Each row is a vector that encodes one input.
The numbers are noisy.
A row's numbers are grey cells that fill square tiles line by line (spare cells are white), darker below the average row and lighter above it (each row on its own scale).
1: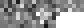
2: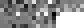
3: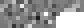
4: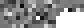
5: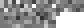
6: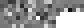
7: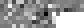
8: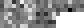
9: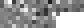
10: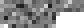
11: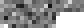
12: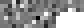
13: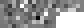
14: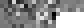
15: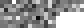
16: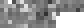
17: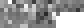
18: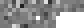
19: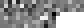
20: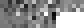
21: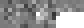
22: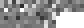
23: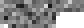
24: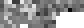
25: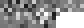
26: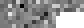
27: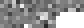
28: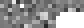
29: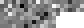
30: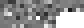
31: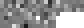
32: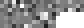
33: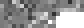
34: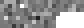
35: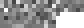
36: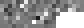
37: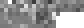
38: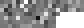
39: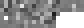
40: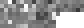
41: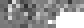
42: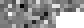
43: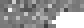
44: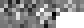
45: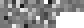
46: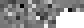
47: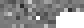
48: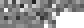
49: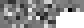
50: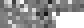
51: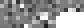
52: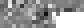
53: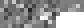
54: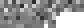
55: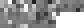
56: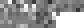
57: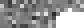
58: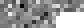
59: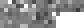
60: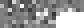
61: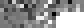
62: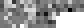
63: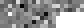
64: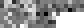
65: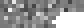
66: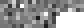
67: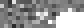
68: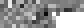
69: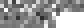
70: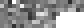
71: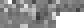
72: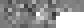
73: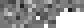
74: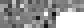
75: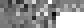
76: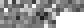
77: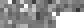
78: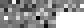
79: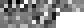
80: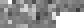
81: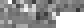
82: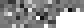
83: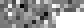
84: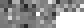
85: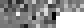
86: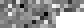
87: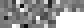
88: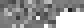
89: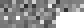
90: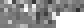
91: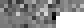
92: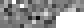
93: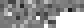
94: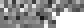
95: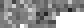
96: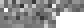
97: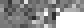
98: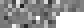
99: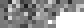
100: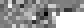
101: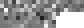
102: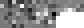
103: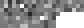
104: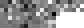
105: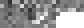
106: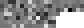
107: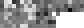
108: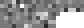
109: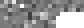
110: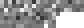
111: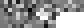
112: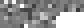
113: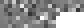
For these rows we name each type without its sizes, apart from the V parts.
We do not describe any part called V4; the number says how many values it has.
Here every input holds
a list of items, each a true/false value and a value of V4.
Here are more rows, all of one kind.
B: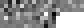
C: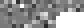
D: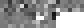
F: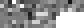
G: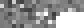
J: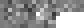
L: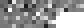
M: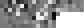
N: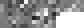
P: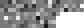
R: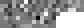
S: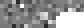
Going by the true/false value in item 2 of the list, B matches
N, P and R.
